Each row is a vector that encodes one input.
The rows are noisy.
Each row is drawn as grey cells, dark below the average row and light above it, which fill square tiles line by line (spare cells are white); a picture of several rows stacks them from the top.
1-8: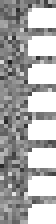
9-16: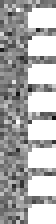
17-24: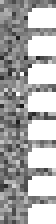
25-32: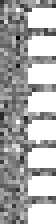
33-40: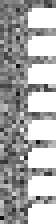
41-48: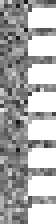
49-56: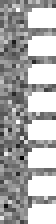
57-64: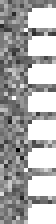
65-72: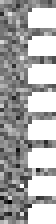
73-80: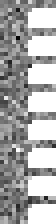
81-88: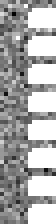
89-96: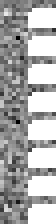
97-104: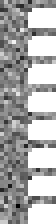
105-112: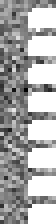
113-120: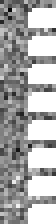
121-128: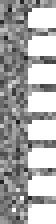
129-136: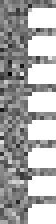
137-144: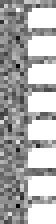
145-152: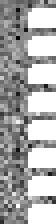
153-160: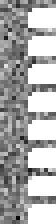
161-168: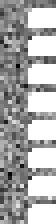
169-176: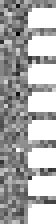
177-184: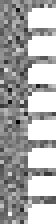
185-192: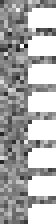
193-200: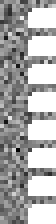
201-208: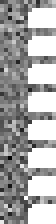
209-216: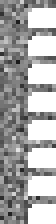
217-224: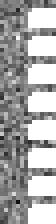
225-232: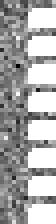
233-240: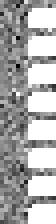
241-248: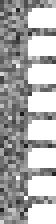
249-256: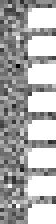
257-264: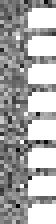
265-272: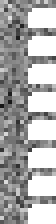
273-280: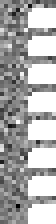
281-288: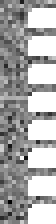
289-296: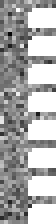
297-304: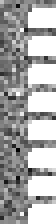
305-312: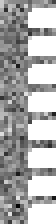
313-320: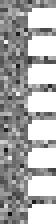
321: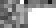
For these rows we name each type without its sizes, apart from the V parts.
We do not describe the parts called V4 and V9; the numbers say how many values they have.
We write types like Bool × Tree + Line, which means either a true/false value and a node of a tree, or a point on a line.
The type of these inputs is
Bool × (Line + V4) × V9.
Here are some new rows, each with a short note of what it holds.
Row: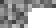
a true/false value, a value of V4 and a value of V9
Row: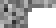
a true/false value, a value of V4 and a value of V9
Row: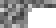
a true/false value, a value of V4 and a value of V9
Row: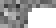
a true/false value, a value of V4 and a value of V9
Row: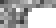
a true/false value, a value of V4 and a value of V9
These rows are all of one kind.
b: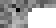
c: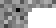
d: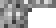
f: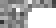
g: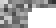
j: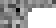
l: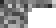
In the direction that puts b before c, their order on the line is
f, l, g, d, b, c, j.
